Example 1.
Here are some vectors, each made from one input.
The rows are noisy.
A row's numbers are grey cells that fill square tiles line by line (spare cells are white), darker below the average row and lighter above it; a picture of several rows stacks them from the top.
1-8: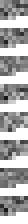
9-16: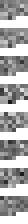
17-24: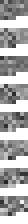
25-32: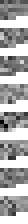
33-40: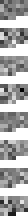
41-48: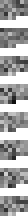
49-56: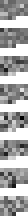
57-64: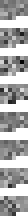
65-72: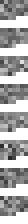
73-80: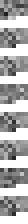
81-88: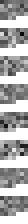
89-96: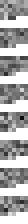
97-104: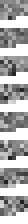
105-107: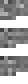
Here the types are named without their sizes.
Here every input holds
a point on a line.
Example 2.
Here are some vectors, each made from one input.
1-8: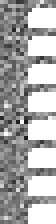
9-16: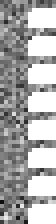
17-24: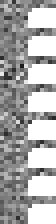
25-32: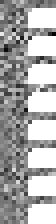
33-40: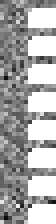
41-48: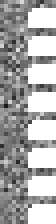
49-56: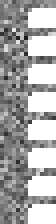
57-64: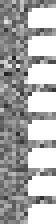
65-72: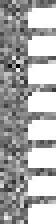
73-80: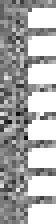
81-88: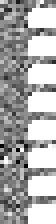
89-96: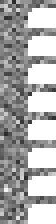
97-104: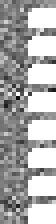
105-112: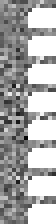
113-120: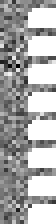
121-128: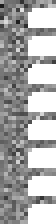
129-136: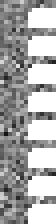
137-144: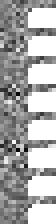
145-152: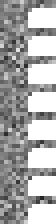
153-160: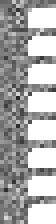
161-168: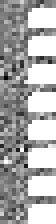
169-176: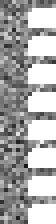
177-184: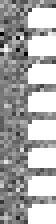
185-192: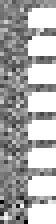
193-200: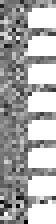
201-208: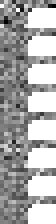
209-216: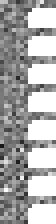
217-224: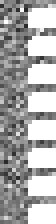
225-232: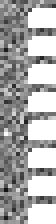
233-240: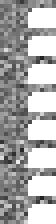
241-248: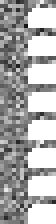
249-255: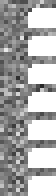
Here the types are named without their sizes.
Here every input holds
a point on a line.
